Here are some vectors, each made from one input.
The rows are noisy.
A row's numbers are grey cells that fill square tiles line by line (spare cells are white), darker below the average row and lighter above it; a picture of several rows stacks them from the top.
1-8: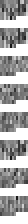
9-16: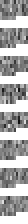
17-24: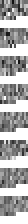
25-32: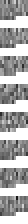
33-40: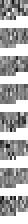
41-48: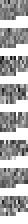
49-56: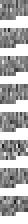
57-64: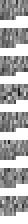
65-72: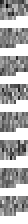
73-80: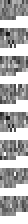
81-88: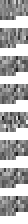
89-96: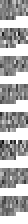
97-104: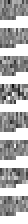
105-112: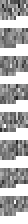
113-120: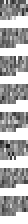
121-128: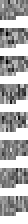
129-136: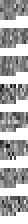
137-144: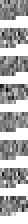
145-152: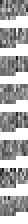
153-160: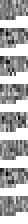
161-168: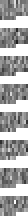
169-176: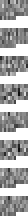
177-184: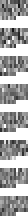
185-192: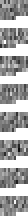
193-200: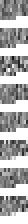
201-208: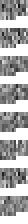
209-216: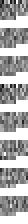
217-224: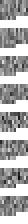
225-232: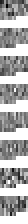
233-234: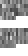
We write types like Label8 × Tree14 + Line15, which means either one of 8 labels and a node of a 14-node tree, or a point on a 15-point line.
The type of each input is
Bool × Bool × Bool × Line12 + Tree15.
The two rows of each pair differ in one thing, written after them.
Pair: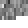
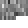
the place on the 12-point line
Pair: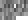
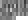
one of the three true/false values
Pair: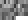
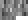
the place on the 12-point line
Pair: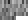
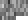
one of the three true/false values
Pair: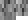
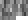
one of the three true/false values
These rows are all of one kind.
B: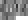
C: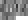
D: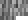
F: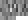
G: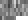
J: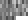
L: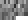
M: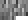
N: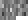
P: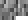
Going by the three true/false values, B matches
C, D, M and P.
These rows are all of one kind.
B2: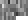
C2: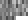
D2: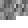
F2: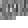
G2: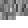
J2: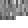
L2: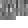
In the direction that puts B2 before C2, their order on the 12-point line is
B2, J2, C2, L2, D2, F2, G2.
